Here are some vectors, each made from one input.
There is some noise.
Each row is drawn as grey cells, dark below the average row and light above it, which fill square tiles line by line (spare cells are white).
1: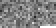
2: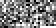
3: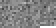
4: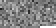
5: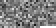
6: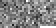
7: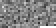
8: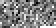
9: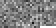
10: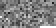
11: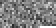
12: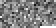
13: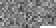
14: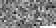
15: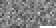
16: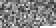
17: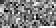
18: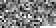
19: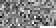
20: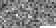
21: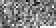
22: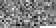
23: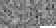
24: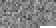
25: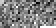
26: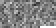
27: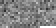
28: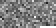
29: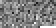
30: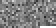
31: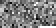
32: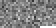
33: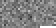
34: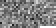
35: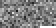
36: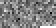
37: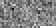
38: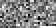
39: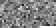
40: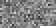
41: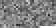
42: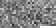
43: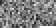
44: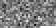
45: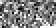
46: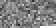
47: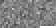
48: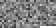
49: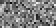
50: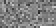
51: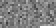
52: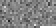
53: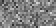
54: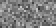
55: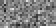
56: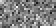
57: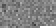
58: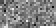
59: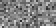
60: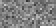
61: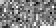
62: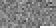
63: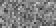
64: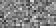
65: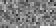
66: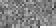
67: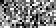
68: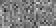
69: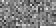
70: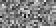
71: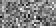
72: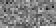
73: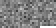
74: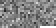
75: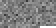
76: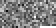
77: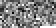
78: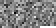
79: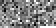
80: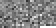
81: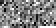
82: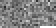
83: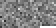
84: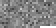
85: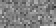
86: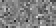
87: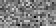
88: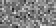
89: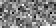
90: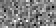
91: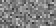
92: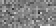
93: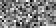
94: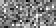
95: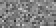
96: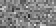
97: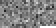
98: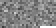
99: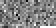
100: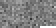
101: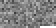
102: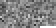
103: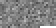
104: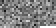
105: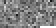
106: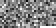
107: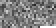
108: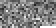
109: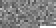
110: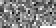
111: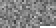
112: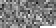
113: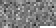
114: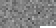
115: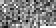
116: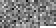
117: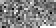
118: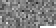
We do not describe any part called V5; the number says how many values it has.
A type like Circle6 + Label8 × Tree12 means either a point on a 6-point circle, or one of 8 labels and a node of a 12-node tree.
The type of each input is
Bool × List2(V5) + Label4 × Line4.
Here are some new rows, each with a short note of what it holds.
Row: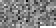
a true/false value, together with a list of one item
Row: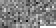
a true/false value, together with the empty list
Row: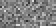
a true/false value, together with the empty list
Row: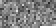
a true/false value, together with a list of one item
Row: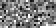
a true/false value, together with a list of one item
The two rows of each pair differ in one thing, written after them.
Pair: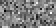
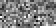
the value of V5 in item 1 of the list
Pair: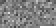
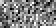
the true/false value
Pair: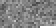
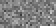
the true/false value
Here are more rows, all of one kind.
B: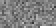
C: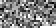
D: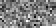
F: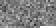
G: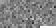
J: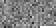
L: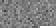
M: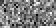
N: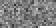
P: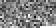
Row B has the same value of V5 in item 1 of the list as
D, L and P.
